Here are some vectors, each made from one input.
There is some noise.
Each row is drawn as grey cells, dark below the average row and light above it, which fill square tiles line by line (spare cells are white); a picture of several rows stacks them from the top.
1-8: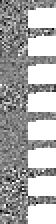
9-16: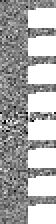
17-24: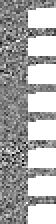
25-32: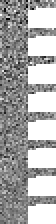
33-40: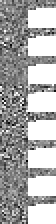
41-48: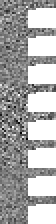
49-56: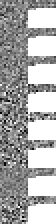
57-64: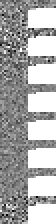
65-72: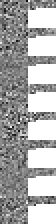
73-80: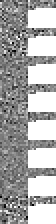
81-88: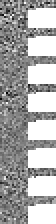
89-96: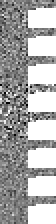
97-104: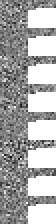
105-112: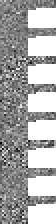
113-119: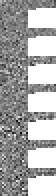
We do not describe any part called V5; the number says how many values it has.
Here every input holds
a value of V5, together with either a point on a 4-point line and a true/false value, or a point on a 6-point line.
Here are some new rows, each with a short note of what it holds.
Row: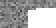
a point on a 6-point line and a value of V5
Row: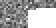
a point on a 4-point line, a true/false value and a value of V5
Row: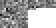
a point on a 6-point line and a value of V5
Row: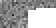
a point on a 4-point line, a true/false value and a value of V5
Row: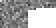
a point on a 4-point line, a true/false value and a value of V5
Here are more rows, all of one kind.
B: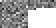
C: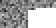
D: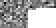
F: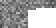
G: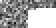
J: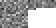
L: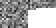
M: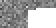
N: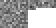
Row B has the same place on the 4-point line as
D and F.
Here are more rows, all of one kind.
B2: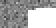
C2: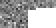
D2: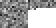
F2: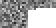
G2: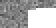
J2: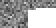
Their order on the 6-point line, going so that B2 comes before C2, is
B2, F2, J2, G2, D2, C2.
